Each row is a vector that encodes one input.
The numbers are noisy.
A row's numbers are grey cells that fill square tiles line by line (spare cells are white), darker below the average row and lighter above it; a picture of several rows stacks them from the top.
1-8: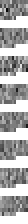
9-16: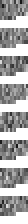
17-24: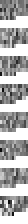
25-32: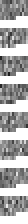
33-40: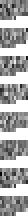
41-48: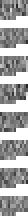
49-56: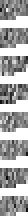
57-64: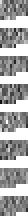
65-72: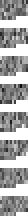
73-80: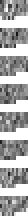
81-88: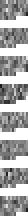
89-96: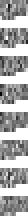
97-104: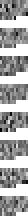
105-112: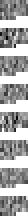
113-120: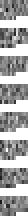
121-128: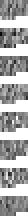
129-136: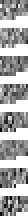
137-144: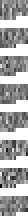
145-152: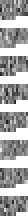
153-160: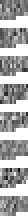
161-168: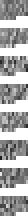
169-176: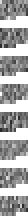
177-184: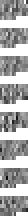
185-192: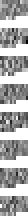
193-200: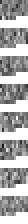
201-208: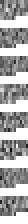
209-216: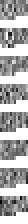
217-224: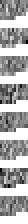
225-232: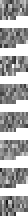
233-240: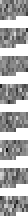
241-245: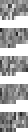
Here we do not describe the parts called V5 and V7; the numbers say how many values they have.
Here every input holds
a true/false value and a value of V5, together with either a node of an 11-node tree, or a value of V7.
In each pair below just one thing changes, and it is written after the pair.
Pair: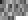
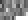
the value of V7
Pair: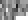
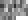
the true/false value
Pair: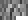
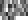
the value of V7
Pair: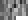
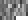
the value of V5
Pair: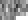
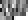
the value of V7
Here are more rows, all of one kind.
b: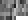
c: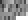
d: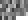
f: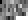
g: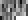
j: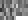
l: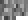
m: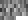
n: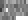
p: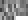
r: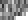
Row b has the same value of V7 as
f and p.
